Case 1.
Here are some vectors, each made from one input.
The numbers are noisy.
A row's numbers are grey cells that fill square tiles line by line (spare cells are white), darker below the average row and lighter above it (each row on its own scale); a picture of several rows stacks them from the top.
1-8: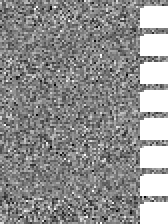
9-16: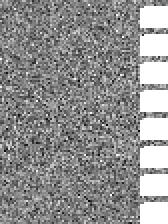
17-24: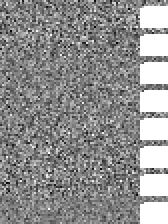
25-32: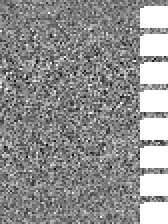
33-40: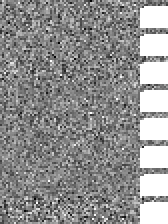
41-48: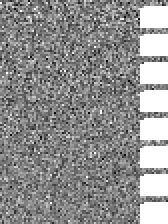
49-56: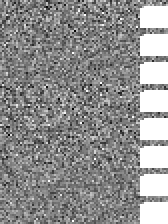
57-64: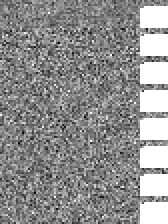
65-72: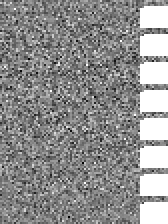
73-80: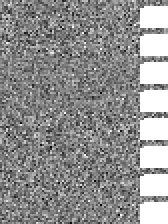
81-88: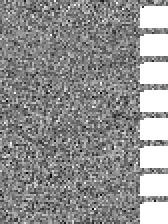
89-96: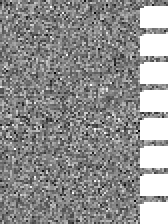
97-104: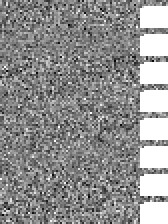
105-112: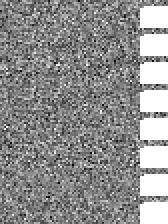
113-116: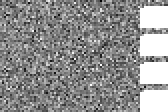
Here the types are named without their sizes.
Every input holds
either a point on a circle, or a fixed value, or two labels.
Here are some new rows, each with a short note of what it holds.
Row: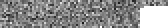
a point on a circle
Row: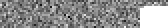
two labels
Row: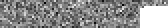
a fixed value
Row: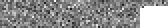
a fixed value
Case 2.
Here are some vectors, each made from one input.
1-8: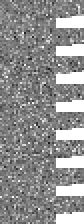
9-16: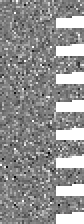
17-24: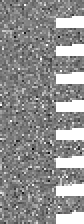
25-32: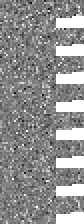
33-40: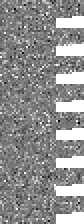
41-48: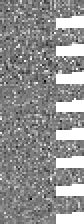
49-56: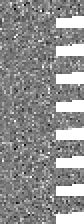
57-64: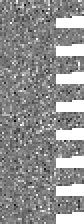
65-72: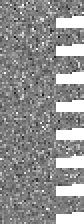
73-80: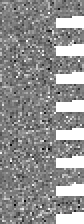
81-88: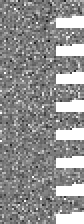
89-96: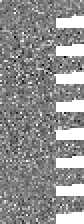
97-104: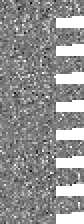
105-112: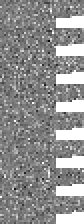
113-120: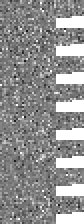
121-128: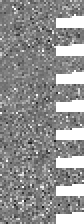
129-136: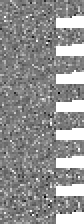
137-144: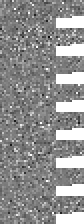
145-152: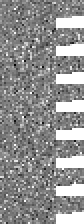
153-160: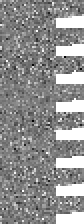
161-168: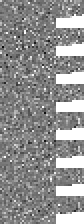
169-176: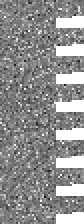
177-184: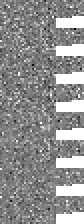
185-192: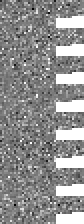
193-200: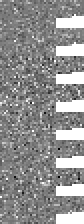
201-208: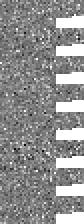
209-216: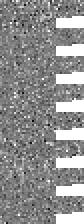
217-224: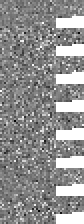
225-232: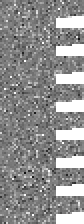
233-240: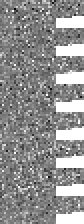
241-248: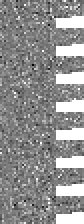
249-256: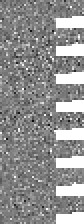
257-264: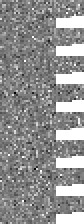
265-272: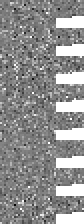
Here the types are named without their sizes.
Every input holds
a label, together with either a label, or a point on a line.
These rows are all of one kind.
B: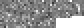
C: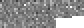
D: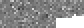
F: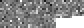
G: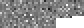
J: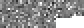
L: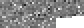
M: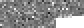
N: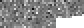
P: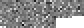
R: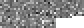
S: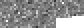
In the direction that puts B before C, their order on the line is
L, G, R, B, J, D, C, F, N, M, S, P.
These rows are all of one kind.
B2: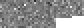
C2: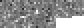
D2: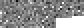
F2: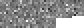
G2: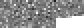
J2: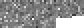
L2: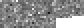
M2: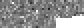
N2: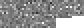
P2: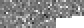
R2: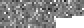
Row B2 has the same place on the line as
C2, M2 and R2.
